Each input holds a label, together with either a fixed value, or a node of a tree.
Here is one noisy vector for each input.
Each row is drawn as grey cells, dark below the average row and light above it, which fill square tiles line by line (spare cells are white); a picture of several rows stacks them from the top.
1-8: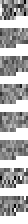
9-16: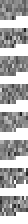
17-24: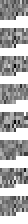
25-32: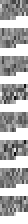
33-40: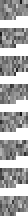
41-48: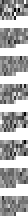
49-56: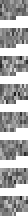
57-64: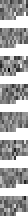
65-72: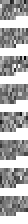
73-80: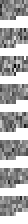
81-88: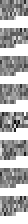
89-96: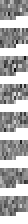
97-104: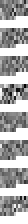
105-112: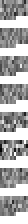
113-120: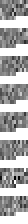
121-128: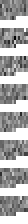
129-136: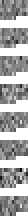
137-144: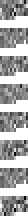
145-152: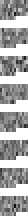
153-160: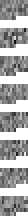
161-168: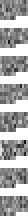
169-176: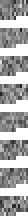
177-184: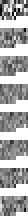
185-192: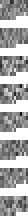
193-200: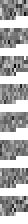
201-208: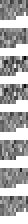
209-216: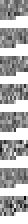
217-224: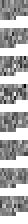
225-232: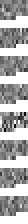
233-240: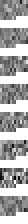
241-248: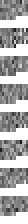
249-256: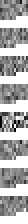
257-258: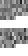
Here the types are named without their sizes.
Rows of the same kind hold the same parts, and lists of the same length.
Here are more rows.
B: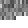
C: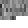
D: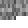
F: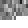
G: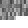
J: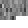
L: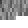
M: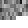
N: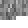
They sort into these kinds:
B, C, D, J, N
F, G, L, M

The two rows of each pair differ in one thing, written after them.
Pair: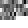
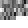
the label
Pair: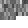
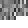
the node of the tree
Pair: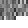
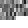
the label
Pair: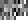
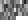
the node of the tree
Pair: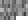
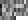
the label
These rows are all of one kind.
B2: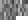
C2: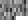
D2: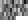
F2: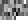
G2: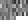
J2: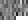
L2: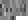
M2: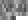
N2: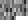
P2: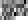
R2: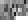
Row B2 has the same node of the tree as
C2, D2, L2 and N2.
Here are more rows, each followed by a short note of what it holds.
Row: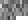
a label and a node of a tree
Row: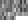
a label
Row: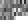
a label
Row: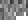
a label
